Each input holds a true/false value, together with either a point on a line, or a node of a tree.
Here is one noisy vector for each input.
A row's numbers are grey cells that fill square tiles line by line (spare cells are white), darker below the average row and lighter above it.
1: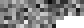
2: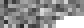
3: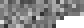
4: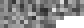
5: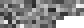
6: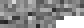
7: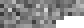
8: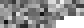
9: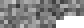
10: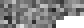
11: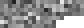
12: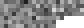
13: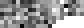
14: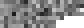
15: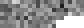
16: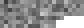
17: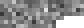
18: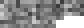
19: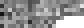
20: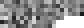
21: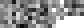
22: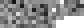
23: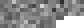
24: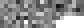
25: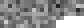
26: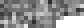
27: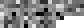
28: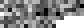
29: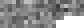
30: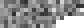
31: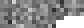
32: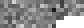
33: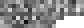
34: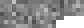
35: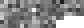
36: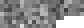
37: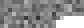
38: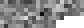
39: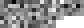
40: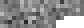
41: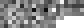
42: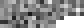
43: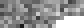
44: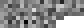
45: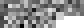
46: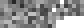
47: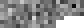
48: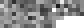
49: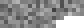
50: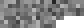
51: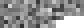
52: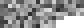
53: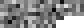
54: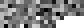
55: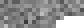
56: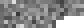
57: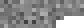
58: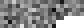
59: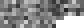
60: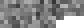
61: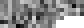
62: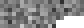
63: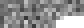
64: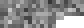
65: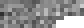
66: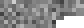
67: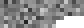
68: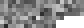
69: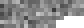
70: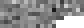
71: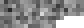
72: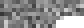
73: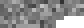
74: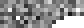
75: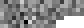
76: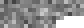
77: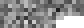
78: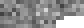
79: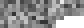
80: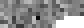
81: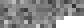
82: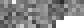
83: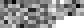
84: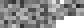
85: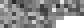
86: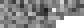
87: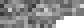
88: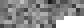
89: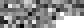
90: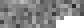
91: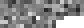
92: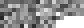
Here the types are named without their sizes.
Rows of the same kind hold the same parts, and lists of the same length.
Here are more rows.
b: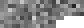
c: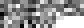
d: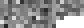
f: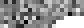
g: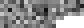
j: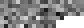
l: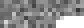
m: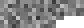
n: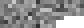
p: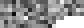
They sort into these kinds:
b, c, g, l, m
d, f, j, n, p

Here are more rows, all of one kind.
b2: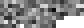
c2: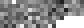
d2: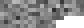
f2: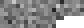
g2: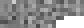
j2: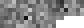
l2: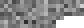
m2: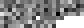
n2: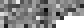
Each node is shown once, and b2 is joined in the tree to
d2, f2 and n2.
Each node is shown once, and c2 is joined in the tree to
g2 and j2.
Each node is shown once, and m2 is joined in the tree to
l2.
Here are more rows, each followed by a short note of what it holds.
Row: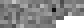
a node of a tree and a true/false value
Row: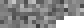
a node of a tree and a true/false value
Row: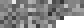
a node of a tree and a true/false value
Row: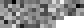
a node of a tree and a true/false value
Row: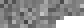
a node of a tree and a true/false value
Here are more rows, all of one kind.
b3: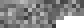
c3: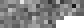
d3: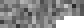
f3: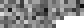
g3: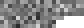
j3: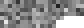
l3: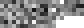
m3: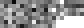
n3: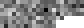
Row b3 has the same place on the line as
c3, m3 and n3.
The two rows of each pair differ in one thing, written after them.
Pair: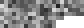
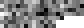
the place on the line
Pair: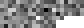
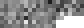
the true/false value
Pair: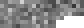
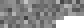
the place on the line
